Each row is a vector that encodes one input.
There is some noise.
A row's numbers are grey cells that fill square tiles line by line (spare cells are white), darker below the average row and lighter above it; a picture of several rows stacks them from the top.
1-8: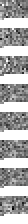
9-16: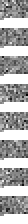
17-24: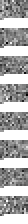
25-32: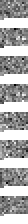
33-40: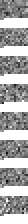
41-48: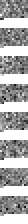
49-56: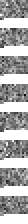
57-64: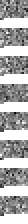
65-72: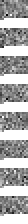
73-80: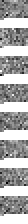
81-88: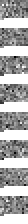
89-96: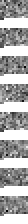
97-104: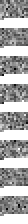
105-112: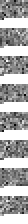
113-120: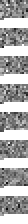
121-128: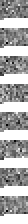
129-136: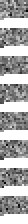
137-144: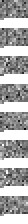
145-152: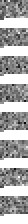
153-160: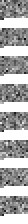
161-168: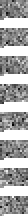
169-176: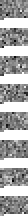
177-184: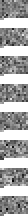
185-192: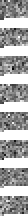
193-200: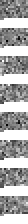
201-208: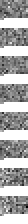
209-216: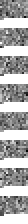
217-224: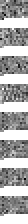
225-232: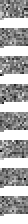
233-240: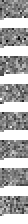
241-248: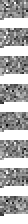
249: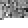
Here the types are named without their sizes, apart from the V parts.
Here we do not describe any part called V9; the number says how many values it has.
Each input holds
either a label and a value of V9, or a node of a tree, or a list of points on a line.
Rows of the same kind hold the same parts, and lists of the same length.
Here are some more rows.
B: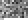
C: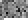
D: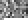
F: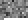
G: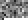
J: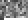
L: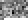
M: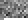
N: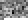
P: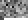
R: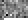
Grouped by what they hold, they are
B, D
C, F, M
G, J, P
L, N
R

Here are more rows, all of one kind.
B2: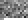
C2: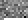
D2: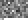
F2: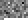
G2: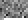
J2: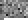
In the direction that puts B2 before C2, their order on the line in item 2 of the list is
D2, G2, F2, B2, C2, J2.
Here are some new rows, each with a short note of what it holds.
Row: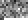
a node of a tree
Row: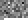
a list of two items
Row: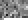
a list of one item
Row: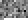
a list of one item
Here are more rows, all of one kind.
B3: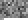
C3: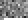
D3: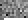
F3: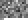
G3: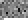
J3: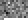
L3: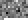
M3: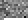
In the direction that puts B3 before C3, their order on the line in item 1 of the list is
G3, L3, F3, J3, B3, M3, D3, C3.
